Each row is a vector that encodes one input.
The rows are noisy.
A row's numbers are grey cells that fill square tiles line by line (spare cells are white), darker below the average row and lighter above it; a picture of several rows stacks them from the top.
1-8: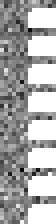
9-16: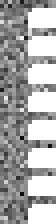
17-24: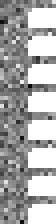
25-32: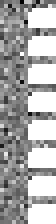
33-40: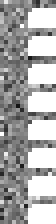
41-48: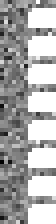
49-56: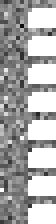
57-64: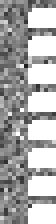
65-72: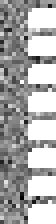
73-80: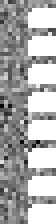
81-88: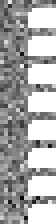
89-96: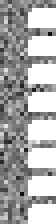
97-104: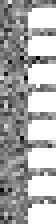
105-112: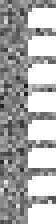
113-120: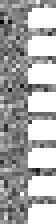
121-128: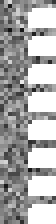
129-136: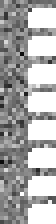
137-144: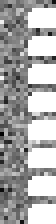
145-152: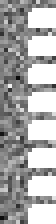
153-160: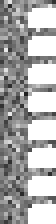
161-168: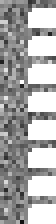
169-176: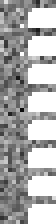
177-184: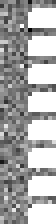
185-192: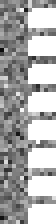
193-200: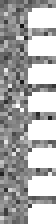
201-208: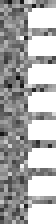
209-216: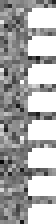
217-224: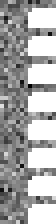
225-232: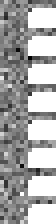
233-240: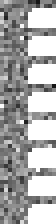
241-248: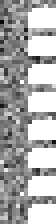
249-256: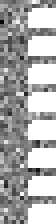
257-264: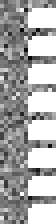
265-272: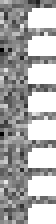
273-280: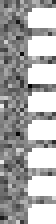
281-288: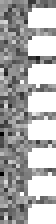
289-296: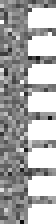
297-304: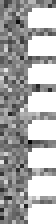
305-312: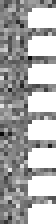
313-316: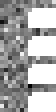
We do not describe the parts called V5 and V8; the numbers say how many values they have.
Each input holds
a node of a 15-node tree, together with either a true/false value and a value of V5, or a value of V8.
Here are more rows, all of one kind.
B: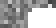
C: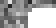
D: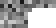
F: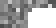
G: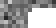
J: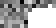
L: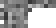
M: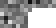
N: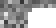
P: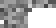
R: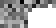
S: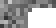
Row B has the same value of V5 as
C, L, M and R.
